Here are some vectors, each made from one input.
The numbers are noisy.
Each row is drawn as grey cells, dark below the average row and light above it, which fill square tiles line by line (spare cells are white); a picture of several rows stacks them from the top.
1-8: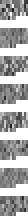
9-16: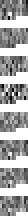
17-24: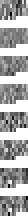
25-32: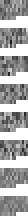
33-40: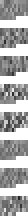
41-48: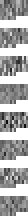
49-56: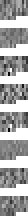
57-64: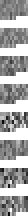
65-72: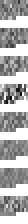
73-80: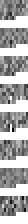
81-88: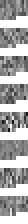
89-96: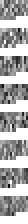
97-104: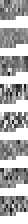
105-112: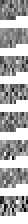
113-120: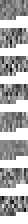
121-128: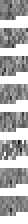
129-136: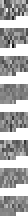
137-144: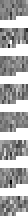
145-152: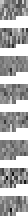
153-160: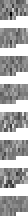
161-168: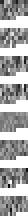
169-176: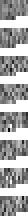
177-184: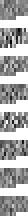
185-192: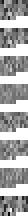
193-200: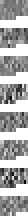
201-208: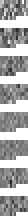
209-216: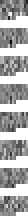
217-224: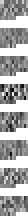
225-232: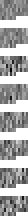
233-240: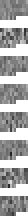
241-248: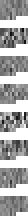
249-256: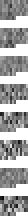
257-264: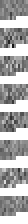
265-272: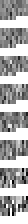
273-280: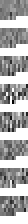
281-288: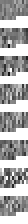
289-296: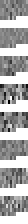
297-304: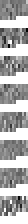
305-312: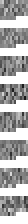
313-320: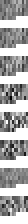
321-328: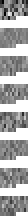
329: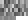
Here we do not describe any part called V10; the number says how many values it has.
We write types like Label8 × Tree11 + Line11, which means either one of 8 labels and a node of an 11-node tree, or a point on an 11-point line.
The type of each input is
Bool × Bool × Bool + List2(Line4) × (Unit + V10 × V10).
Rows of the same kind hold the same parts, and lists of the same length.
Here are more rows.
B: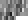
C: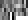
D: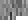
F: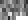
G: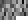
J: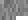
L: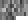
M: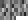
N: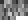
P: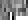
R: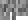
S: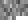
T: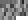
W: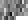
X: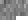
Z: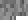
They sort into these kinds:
B, L, W
C, P
D, G, J
F, N
M, T, X, Z
R
S

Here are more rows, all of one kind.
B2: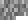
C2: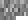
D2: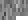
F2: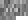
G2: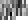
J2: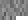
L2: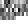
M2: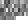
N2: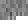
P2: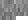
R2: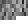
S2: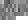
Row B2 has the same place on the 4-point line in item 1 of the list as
G2 and P2.
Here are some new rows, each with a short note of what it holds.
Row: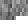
two values of V10, together with the empty list
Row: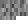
two values of V10, together with a list of two items
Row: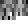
three true/false values
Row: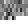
the empty list
